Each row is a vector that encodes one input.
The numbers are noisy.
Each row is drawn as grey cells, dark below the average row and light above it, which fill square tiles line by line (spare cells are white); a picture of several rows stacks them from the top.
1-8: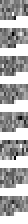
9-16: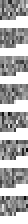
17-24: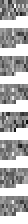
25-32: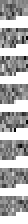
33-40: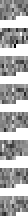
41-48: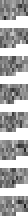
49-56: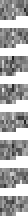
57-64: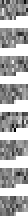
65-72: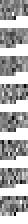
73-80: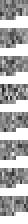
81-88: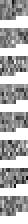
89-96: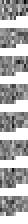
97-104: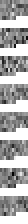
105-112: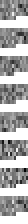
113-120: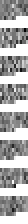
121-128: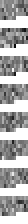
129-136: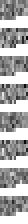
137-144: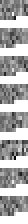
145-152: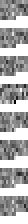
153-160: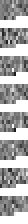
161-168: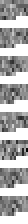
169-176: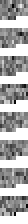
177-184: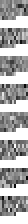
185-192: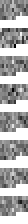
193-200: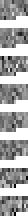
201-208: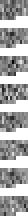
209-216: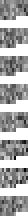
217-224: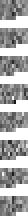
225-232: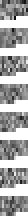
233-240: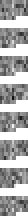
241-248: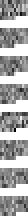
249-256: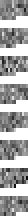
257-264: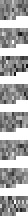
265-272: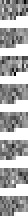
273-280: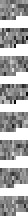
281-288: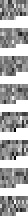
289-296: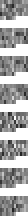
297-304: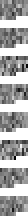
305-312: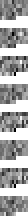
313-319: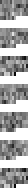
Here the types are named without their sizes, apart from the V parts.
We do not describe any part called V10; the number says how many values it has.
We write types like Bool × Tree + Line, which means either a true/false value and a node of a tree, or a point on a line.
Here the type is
Bool × List(V10) + Line + Tree.
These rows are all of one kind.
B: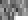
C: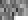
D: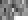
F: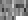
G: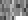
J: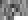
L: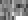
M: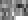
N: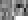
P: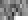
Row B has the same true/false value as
C, D, J and P.
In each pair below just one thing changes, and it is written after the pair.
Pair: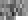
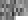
the value of V10 in item 1 of the list
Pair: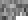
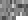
the value of V10 in item 1 of the list
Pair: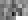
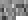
the true/false value
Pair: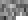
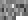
the value of V10 in item 1 of the list
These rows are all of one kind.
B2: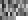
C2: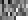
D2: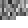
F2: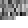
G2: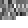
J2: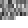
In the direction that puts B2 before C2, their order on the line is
B2, C2, D2, F2, G2, J2.
